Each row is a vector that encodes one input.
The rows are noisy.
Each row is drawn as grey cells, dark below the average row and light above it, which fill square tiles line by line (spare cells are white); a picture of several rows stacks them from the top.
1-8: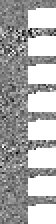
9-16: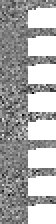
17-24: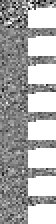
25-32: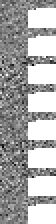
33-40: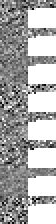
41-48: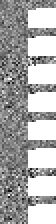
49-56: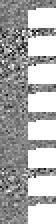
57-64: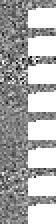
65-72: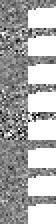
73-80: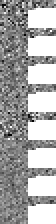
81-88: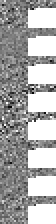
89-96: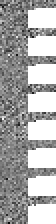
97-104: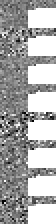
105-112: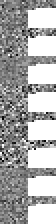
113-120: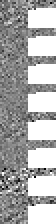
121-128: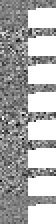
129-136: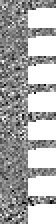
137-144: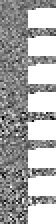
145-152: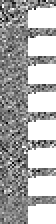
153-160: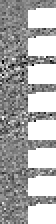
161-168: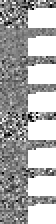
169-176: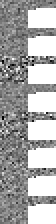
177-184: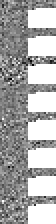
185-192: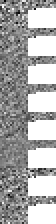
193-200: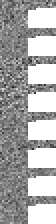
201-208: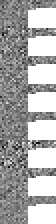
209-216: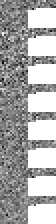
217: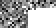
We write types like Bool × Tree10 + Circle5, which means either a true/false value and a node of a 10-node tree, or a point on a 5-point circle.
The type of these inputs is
List3(Line9) + Tree8 + Tree9.
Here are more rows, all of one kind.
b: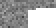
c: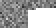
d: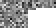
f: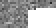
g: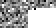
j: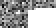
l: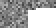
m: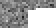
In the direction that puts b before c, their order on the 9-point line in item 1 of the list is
m, b, j, g, d, c, f, l.
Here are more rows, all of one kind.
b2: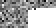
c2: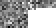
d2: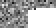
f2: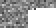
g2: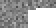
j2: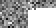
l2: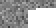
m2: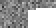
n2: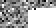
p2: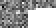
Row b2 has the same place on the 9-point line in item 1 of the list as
g2 and l2.
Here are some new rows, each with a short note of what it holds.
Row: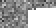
the empty list
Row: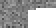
a list of three items
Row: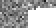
a node of a 9-node tree
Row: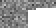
the empty list
